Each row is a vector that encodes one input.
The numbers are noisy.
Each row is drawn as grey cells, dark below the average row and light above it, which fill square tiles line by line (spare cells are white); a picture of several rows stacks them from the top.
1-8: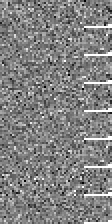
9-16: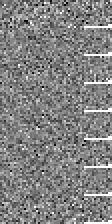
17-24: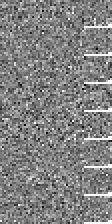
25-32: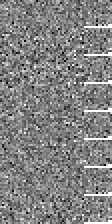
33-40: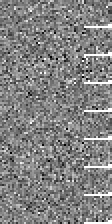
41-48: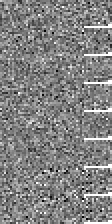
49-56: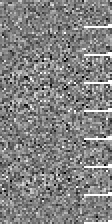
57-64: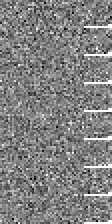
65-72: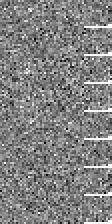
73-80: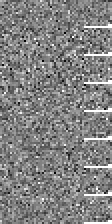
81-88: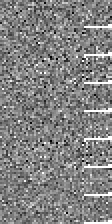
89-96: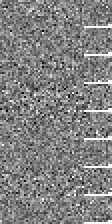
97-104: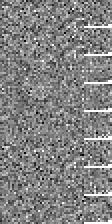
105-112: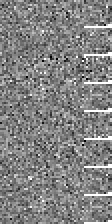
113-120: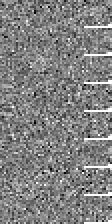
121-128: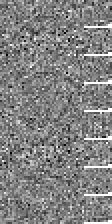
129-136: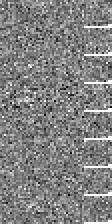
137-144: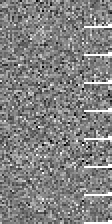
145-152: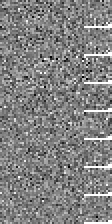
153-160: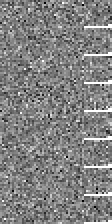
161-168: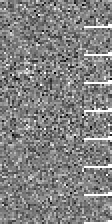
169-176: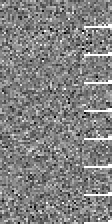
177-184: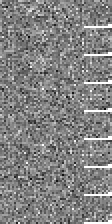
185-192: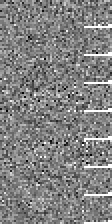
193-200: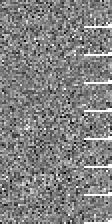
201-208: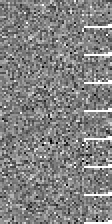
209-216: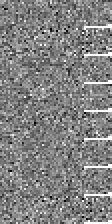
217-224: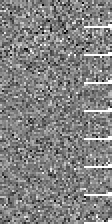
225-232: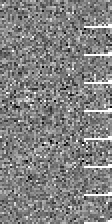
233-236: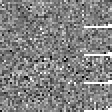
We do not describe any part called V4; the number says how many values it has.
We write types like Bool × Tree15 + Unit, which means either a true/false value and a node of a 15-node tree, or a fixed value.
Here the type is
Bool × Bool × Bool × Bool × Line10 + (Line3 × Line5 + Unit) × V4.
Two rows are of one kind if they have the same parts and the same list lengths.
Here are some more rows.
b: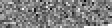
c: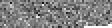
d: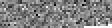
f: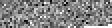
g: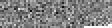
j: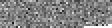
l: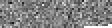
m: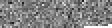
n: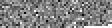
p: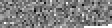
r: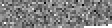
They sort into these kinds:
b, c, d, g, j, l, m, p, r
f
n

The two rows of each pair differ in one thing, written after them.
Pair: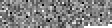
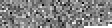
the place on the 5-point line
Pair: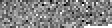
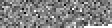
the value of V4
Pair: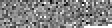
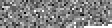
the value of V4
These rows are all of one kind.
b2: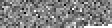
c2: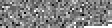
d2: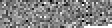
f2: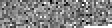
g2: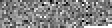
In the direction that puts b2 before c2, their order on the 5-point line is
d2, b2, f2, g2, c2.
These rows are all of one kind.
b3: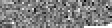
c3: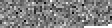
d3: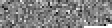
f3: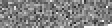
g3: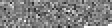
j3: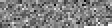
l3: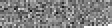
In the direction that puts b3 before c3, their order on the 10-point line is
j3, b3, c3, f3, d3, g3, l3.
